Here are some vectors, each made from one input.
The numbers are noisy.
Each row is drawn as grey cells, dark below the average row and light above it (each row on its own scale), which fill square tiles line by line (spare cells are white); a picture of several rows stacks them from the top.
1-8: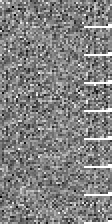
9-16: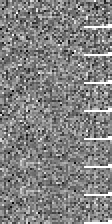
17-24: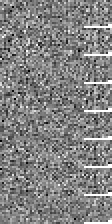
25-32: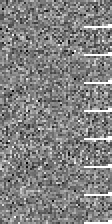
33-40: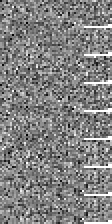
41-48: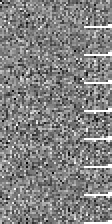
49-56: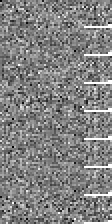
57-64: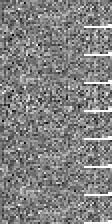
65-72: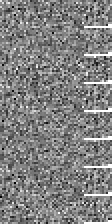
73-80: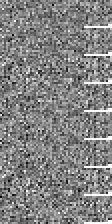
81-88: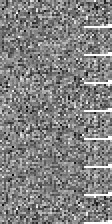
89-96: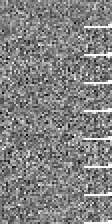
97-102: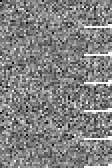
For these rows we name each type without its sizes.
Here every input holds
either a node of a tree, or three true/false values.
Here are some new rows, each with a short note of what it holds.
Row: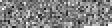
a node of a tree
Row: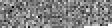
a node of a tree
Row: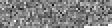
a node of a tree
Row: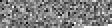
three true/false values
